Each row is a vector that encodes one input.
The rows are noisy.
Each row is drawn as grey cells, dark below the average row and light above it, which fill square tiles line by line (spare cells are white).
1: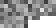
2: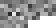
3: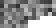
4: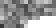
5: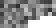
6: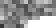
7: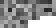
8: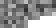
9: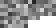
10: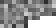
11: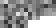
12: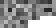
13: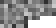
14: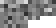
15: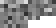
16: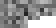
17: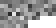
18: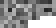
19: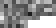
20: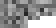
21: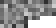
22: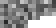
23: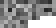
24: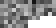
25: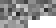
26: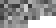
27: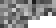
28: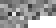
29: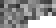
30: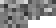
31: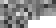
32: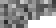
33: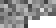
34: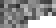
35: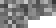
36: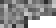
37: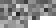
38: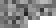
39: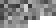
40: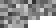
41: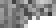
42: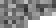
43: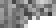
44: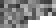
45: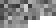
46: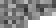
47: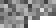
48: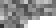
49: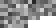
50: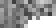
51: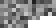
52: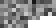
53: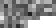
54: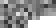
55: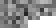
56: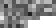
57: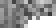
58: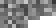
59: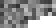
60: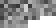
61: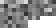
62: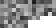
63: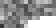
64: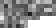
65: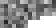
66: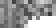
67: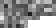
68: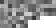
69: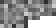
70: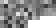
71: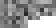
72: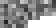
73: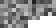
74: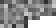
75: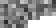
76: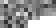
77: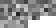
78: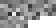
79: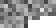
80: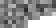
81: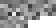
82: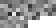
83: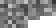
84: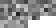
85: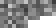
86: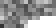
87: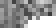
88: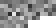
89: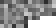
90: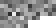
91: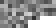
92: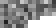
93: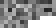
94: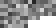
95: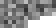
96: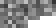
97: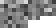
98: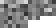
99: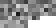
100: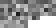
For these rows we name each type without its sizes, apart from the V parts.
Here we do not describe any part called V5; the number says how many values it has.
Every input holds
either a node of a tree, or a true/false value and a value of V5.
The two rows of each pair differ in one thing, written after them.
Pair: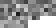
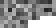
the true/false value
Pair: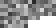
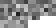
the value of V5
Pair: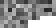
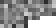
the value of V5
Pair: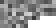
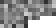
the value of V5
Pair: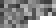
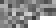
the value of V5
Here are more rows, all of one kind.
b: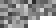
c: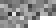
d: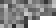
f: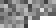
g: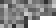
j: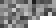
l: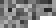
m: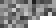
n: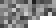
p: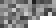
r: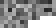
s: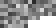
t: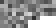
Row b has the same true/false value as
c, f and s.
